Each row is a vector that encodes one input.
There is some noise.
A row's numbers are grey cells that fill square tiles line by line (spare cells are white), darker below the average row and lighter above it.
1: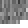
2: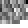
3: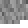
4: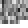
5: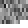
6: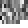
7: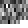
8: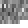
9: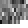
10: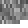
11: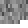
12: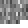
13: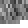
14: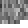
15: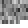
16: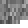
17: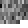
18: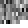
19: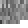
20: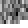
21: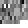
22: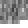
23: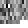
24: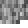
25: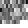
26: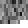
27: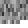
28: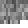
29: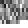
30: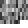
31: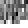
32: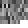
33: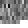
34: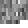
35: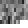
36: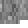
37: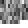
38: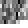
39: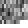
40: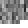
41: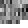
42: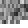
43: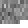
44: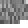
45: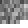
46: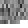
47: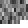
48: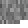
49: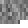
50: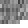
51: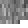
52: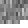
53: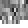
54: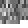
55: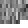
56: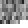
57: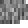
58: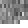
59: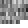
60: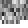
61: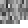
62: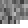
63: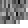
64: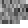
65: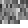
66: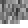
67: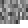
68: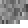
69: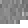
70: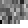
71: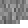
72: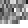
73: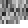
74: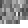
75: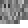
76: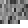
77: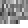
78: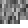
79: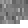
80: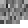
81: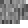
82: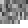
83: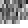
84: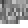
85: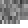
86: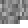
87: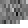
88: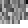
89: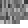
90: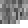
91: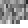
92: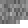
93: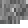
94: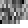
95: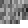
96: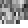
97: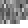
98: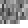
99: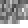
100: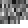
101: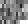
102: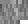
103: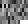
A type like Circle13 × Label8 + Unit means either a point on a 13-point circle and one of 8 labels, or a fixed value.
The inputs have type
(Circle6 + Line6) × Line5.
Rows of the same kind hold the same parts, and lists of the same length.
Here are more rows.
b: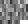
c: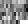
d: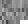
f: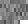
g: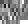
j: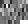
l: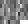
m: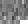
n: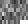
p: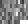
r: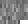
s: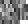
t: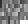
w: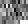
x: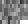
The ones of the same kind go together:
b, c, g, j, l, m, n, p, t, x
d, f, r, s, w

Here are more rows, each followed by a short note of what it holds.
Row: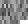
a point on a 5-point line and a point on a 6-point line
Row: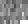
a point on a 6-point circle and a point on a 5-point line
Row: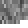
a point on a 5-point line and a point on a 6-point line
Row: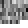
a point on a 5-point line and a point on a 6-point line
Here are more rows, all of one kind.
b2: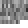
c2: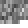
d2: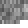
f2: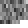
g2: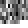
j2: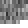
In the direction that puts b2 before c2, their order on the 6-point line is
f2, d2, b2, c2, g2, j2.
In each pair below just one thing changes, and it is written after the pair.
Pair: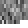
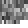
the place on the 5-point line
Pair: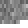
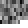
the place on the 5-point line
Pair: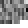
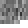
the place on the 6-point line
